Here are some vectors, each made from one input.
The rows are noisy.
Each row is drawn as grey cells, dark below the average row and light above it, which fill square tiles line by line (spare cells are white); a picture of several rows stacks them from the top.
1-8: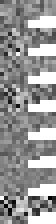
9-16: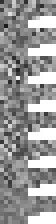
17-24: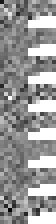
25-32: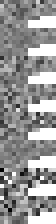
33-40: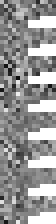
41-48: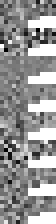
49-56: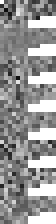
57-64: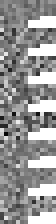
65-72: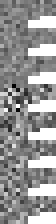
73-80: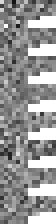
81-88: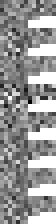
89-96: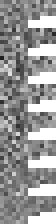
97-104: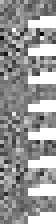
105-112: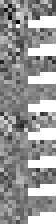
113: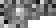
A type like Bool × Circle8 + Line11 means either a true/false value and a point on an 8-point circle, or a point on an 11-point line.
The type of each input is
(Line4 + Line5) × Line5 × Line5 × Line5.
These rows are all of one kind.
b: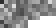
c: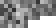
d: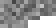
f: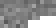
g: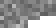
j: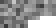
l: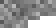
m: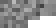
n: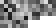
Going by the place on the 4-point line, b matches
c and n.
